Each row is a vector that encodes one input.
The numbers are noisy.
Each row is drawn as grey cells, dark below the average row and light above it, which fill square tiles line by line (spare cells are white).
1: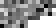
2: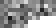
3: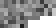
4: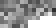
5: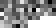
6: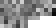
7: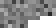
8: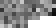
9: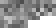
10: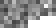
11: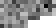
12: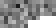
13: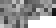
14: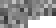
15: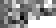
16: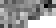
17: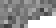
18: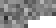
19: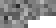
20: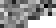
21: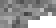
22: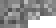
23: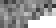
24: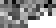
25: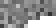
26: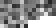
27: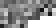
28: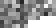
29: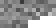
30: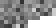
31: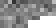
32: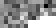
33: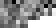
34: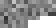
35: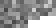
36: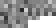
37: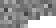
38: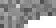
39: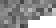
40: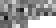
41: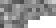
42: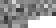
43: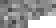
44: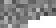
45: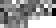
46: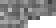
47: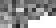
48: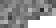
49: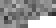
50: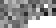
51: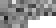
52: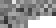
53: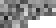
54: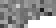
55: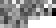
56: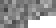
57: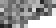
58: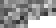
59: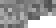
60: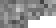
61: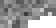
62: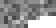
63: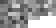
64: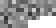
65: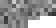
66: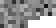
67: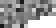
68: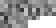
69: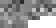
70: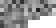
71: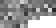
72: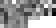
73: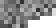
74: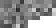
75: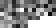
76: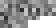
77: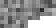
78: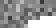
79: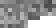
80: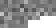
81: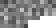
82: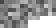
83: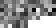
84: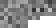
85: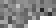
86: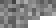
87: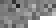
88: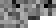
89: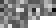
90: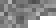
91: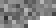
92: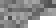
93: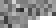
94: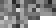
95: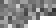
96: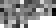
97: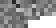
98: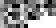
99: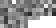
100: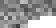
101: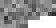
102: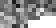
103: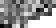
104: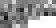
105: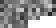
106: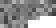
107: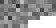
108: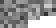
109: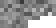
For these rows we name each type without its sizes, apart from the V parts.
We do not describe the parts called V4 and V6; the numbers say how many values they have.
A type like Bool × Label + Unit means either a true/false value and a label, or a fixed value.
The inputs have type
List(Line) × V4 × V6.
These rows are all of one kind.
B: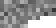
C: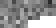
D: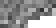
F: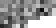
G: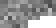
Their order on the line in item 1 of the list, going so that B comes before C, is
B, C, G, F, D.
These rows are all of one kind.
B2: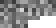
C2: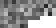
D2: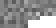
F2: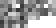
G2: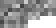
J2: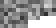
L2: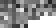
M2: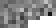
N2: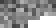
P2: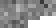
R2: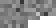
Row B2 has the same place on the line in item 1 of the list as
C2, L2, M2 and N2.
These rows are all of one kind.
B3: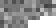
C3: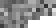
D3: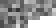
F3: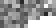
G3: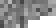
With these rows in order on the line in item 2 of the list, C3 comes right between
D3 and G3.
